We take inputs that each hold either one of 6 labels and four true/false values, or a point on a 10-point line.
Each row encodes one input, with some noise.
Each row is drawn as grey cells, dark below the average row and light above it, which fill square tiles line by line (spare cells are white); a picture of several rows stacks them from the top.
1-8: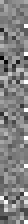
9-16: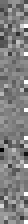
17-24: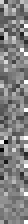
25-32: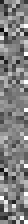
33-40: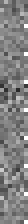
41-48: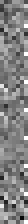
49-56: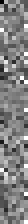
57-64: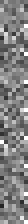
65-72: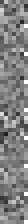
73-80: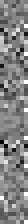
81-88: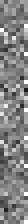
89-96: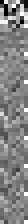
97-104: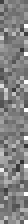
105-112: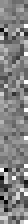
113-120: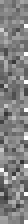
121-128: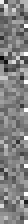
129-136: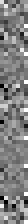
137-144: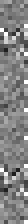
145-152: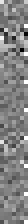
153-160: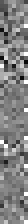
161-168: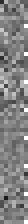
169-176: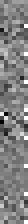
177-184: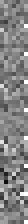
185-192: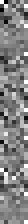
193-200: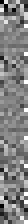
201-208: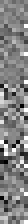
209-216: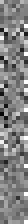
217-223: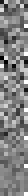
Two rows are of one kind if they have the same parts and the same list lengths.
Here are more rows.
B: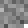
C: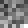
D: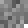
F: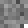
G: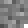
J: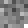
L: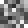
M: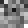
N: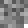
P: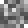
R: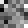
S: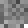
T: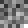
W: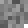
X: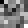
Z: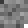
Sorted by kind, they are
B, D, F, G, J, L, M, N, P, S, W, X, Z
C, R, T

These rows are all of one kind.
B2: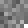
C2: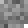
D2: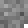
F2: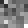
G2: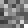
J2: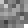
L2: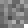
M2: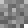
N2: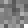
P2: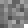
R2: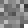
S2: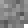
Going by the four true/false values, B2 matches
F2, L2 and P2.
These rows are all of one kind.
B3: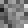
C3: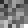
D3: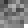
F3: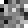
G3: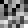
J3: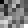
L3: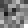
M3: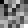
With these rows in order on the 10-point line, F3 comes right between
D3 and L3.
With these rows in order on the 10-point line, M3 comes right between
B3 and G3.
